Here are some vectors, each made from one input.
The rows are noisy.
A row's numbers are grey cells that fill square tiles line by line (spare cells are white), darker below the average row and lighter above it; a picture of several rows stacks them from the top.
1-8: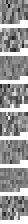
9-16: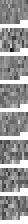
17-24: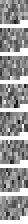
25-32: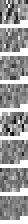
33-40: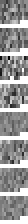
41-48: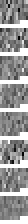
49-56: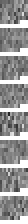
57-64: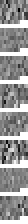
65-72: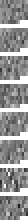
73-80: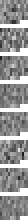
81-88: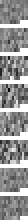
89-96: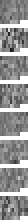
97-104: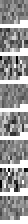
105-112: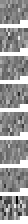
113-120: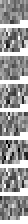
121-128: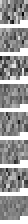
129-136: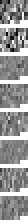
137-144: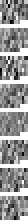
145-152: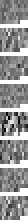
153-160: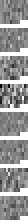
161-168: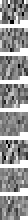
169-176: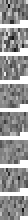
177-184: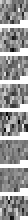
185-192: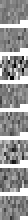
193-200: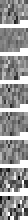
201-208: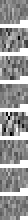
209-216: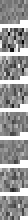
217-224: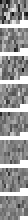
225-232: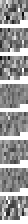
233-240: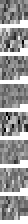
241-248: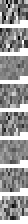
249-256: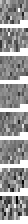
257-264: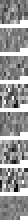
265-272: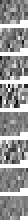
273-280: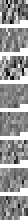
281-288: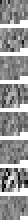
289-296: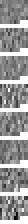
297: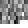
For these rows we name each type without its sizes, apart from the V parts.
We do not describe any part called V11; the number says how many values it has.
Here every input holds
a list of items, each a true/false value and a value of V11.
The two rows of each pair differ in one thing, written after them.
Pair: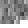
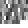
the value of V11 in item 2 of the list
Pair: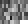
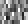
the value of V11 in item 1 of the list
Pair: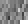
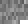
the true/false value in item 2 of the list
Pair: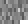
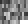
the value of V11 in item 2 of the list
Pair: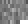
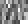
the value of V11 in item 2 of the list
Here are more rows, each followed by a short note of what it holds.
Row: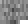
a list of one item
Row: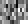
the empty list
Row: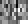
the empty list
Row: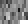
a list of one item
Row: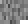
a list of one item
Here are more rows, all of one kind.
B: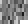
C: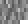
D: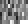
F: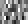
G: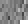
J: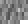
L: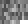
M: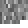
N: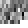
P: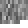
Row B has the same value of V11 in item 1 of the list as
C, D, J and L.
